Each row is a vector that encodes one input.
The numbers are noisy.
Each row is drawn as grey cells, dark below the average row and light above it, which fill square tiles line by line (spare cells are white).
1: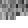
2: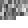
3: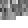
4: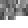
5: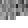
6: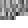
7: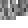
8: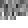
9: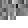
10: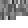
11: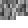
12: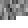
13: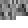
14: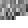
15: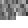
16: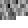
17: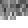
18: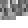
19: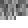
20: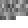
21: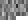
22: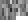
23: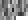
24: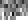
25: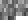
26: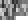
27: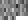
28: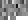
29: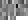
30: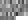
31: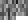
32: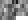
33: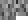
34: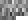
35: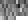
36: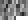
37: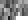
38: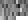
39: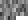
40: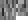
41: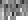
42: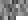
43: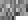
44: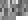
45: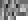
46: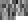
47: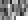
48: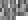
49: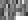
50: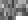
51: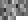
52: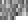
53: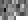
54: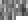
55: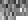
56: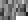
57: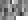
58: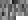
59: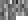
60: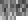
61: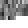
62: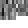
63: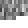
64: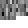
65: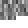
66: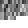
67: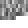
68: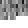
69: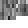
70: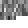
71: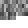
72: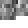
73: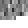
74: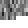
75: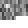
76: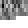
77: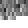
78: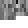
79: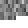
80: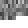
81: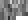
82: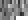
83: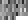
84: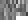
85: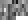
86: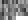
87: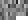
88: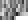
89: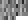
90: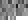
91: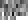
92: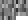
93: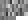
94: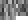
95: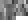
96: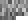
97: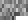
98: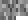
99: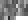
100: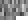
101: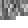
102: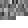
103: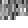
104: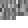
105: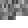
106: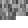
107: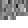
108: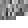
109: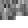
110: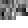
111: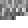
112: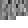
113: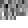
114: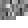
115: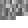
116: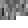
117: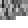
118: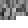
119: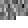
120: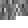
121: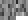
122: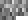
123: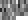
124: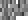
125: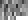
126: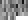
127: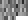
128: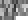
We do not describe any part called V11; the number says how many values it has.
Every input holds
either a fixed value, or one of 12 labels and a value of V11, or four true/false values.
